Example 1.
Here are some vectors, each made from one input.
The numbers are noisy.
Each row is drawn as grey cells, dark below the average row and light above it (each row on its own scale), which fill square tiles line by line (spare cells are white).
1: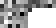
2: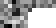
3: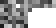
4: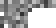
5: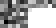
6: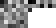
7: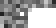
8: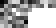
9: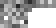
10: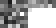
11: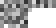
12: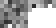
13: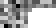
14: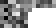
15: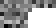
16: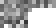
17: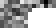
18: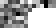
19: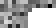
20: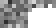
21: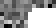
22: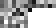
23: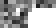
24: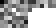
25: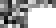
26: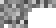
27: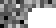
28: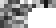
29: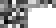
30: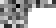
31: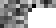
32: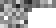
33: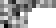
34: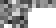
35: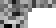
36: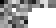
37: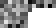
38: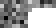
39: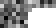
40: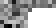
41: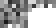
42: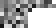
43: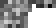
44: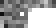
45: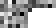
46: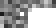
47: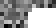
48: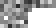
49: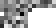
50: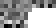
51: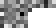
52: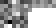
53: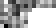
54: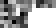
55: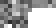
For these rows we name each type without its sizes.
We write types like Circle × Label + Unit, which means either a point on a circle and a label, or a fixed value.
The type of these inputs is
Bool × Bool × Bool × Bool.
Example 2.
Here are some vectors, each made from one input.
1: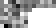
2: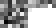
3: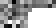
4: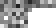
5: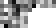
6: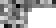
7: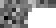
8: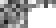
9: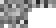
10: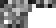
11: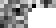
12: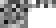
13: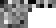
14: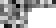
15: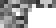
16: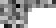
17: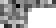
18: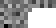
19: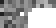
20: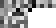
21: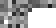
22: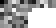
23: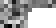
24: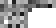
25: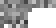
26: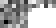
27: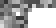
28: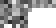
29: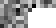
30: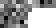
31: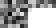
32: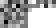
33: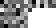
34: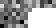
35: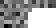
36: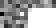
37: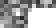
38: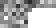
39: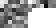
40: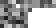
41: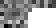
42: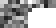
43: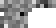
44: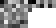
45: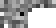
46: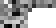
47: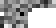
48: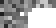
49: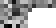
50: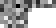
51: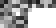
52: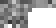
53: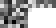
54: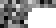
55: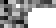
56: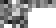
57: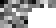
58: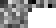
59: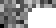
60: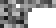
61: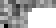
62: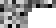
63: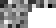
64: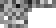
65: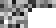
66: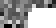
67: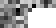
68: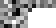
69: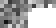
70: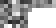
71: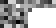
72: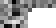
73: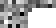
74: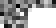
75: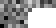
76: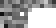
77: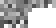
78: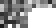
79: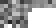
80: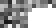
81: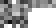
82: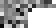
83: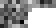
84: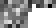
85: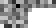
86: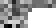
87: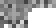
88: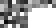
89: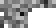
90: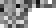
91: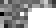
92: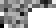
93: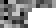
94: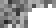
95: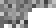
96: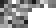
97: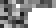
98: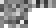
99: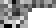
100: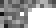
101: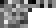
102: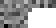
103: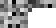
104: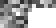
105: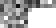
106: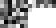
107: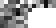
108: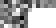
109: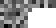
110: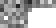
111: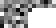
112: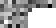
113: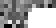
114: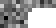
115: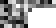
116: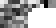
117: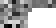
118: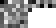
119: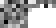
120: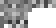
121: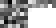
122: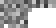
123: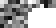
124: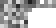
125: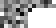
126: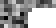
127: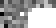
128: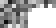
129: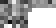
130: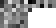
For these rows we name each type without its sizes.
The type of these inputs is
Bool × Bool × Bool × Bool.
